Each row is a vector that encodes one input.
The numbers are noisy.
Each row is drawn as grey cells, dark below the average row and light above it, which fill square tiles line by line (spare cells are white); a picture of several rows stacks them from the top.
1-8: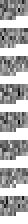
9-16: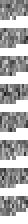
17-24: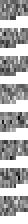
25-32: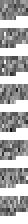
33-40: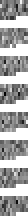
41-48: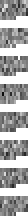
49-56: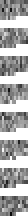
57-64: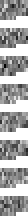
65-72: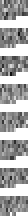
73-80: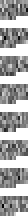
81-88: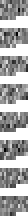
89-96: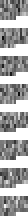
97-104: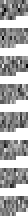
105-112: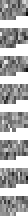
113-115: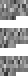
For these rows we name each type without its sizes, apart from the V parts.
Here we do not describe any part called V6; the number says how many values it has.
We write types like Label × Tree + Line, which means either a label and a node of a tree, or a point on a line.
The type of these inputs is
(Bool × Bool × Bool × Bool + Line) × V6.
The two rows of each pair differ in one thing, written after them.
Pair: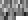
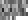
the value of V6
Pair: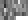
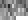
the value of V6
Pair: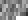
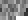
one of the four true/false values
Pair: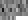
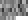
one of the four true/false values
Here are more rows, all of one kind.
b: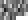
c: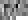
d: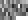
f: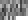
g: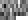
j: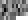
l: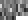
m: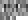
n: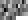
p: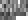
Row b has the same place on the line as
d and p.
